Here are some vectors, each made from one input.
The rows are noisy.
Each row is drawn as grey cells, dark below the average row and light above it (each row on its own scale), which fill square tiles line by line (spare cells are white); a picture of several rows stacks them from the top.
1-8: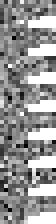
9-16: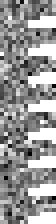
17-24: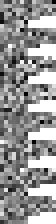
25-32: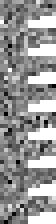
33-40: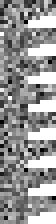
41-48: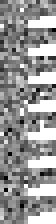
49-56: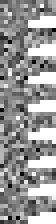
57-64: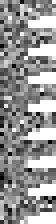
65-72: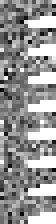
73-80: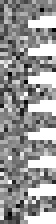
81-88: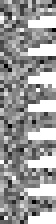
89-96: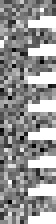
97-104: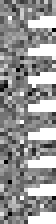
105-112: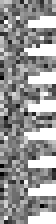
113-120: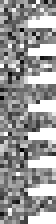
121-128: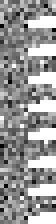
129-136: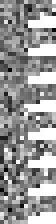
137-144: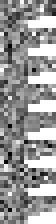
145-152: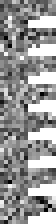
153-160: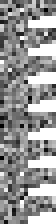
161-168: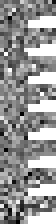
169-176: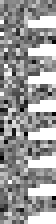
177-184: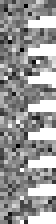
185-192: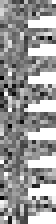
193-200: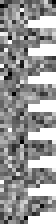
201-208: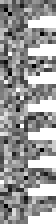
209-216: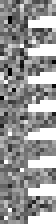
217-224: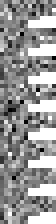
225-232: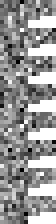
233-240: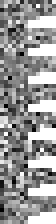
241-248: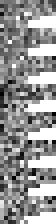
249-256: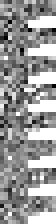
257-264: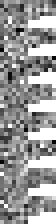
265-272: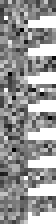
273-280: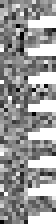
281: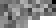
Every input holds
either a point on a 6-point circle and a true/false value, or a fixed value.
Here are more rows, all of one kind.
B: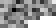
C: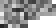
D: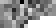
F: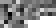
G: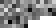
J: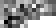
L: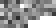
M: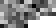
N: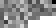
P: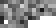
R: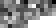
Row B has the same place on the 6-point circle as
C and F.
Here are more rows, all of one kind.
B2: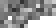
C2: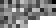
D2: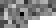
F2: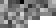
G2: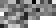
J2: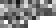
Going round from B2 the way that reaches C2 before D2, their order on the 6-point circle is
B2, G2, F2, J2, C2, D2.
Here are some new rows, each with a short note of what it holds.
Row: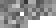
a fixed value
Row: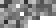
a fixed value
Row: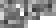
a fixed value
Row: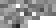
a fixed value
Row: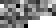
a point on a 6-point circle and a true/false value
